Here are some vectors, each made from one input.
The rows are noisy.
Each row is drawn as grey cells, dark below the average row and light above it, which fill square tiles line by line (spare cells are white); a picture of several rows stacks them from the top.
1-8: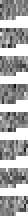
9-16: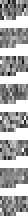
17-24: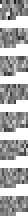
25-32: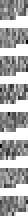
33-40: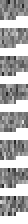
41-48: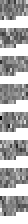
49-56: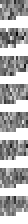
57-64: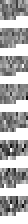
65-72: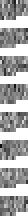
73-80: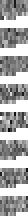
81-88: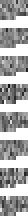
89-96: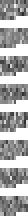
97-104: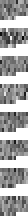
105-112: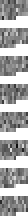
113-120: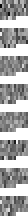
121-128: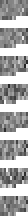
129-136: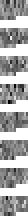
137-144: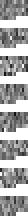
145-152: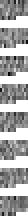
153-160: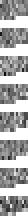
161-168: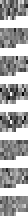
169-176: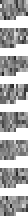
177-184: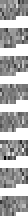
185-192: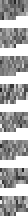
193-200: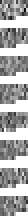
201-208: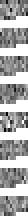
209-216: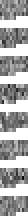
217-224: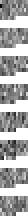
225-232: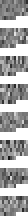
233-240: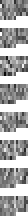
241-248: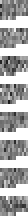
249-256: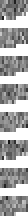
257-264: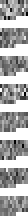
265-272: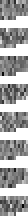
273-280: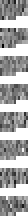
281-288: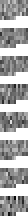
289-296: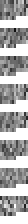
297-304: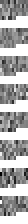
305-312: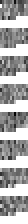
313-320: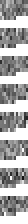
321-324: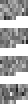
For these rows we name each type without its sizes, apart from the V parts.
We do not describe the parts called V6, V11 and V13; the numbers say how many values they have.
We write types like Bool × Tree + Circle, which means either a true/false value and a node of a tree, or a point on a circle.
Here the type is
Circle + Label × (Line + V11) × V6 + V13.
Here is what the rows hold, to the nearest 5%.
About 15% of them hold a point on a circle. About 65% of them hold a label and a value of V6, together with either a point on a line, or a value of V11. The rest hold a value of V13.
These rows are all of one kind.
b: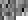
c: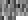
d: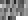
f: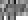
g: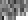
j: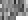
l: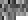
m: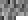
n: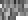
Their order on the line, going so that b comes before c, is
f, b, c, m, n, j, g, d, l.
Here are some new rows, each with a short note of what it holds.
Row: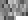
a label, a value of V6 and a value of V11
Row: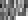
a point on a circle
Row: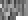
a label, a point on a line and a value of V6
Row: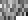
a label, a value of V6 and a value of V11
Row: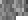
a label, a value of V6 and a value of V11
